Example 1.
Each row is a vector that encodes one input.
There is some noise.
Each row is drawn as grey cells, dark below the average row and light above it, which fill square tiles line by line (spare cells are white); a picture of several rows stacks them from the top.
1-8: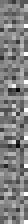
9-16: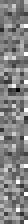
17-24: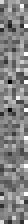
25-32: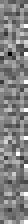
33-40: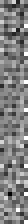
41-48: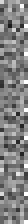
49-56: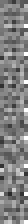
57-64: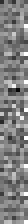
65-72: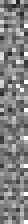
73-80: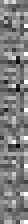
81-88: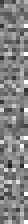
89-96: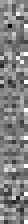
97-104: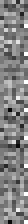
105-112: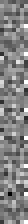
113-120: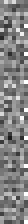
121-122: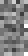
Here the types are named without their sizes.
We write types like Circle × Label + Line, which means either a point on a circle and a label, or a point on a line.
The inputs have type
Bool × Bool × Bool + Circle.
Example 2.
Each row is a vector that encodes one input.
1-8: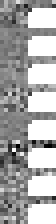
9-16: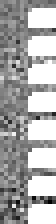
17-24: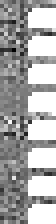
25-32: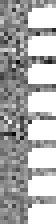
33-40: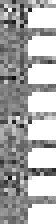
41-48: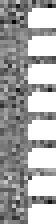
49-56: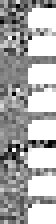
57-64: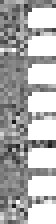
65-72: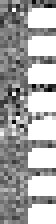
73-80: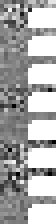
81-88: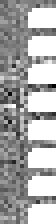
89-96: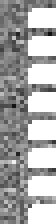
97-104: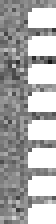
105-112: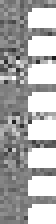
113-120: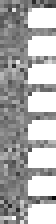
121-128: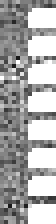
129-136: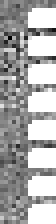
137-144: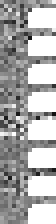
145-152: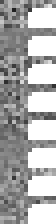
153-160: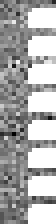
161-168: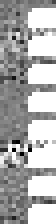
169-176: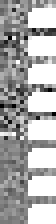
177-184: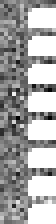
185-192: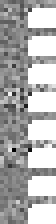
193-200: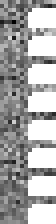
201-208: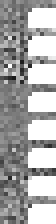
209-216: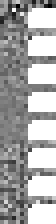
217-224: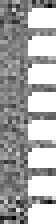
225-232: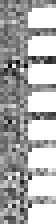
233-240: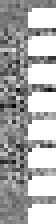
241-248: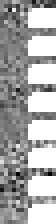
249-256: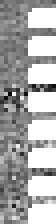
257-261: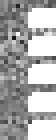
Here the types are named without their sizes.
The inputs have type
List(Circle).
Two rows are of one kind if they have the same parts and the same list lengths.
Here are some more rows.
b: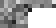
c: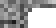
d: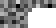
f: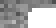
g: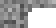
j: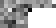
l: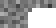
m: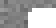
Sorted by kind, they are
b, j
c, g, m
d, f, l

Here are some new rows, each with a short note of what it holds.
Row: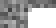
a list of two items
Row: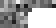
the empty list
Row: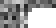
the empty list
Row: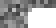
a list of one item
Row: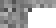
a list of one item
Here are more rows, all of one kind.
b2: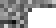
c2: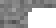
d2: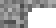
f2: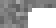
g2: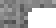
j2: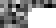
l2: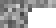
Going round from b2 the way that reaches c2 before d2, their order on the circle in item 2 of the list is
b2, c2, g2, j2, d2, f2, l2.
